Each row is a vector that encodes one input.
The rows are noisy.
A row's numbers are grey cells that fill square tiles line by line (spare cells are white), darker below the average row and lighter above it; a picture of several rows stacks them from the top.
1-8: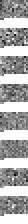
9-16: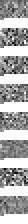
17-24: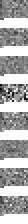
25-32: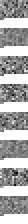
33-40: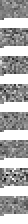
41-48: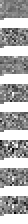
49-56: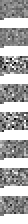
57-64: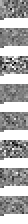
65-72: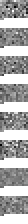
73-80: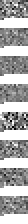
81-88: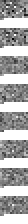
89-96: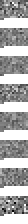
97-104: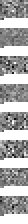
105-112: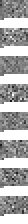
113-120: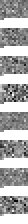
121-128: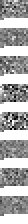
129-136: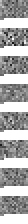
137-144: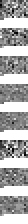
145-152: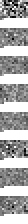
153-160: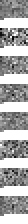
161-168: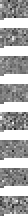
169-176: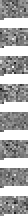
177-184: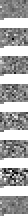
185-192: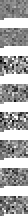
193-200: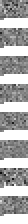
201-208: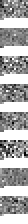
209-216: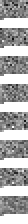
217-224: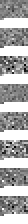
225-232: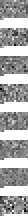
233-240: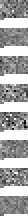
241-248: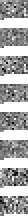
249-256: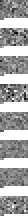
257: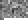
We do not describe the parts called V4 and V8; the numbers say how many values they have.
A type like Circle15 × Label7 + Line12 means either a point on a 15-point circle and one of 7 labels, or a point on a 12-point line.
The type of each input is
Bool × Line10 × (Tree10 + V4) + Line6 + V8.
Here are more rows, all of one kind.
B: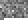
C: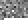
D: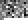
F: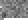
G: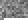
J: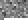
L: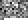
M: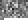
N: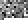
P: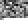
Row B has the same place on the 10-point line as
C and L.
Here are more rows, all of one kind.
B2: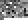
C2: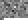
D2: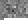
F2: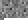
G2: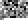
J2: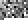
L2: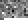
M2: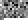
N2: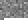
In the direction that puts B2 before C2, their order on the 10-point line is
M2, F2, B2, G2, D2, C2, N2, J2, L2.
